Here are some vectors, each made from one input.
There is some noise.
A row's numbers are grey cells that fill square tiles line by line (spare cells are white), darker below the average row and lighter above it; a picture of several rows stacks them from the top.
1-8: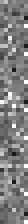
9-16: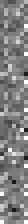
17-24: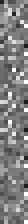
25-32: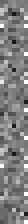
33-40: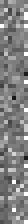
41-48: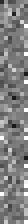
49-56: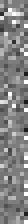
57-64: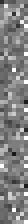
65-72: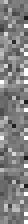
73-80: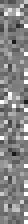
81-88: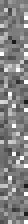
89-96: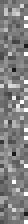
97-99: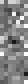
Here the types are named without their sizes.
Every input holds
three true/false values.
